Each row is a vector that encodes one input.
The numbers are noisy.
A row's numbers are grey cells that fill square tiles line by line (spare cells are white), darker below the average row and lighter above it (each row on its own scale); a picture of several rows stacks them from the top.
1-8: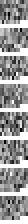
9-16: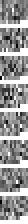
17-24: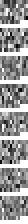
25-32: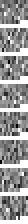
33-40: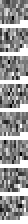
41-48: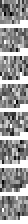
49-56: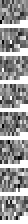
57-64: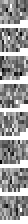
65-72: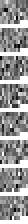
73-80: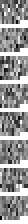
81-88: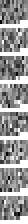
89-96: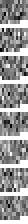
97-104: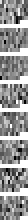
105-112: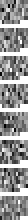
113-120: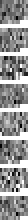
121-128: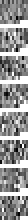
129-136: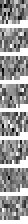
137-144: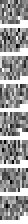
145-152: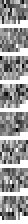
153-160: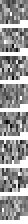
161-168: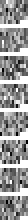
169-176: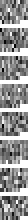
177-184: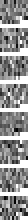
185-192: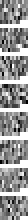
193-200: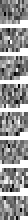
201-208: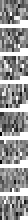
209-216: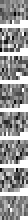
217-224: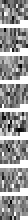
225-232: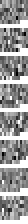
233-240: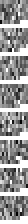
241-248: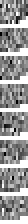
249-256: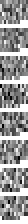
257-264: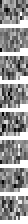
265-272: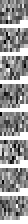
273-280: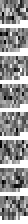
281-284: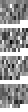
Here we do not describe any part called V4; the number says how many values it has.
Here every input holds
either a point on a 13-point line and two values of V4, or a list of up to two points on a 5-point line.
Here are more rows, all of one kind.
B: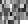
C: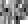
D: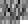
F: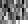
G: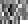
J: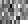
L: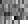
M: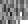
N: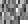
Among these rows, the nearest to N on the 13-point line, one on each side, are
D and L.
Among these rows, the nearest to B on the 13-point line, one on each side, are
C and F.
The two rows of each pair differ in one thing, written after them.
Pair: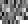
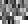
the place on the 5-point line in item 1 of the list
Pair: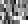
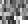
the place on the 5-point line in item 2 of the list
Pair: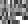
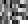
the place on the 5-point line in item 2 of the list
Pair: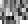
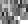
the place on the 5-point line in item 2 of the list
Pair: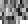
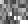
the place on the 5-point line in item 2 of the list
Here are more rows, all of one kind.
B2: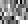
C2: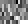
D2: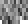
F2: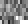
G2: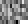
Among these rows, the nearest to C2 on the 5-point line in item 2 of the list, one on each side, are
F2 and G2.
